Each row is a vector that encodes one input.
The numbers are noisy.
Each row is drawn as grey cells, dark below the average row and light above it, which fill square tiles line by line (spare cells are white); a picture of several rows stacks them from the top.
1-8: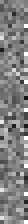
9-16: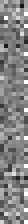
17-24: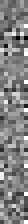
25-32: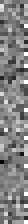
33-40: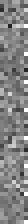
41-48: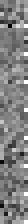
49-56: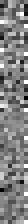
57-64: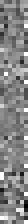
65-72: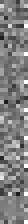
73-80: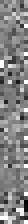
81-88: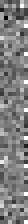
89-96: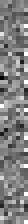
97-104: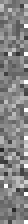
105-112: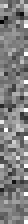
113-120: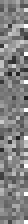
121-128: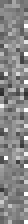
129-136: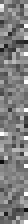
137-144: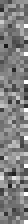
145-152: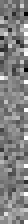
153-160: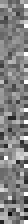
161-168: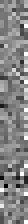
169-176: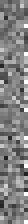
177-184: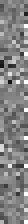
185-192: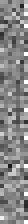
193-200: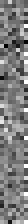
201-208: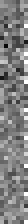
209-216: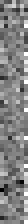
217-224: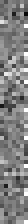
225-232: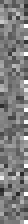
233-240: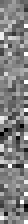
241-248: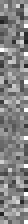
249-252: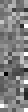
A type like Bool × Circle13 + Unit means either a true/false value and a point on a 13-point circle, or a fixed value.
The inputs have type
(Bool × Line5 + Circle6) × Line5 + Line9.
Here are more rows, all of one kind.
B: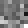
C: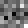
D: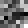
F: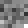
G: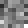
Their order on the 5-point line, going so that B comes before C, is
F, G, B, D, C.
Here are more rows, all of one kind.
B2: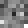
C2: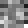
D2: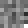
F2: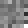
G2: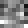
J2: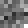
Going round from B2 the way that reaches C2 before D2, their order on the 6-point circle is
B2, J2, C2, G2, F2, D2.
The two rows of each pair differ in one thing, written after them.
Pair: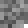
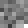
the place on one of the two 5-point lines
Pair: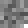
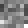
the place on one of the two 5-point lines
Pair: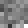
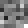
the place on one of the two 5-point lines
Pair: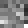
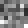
the true/false value
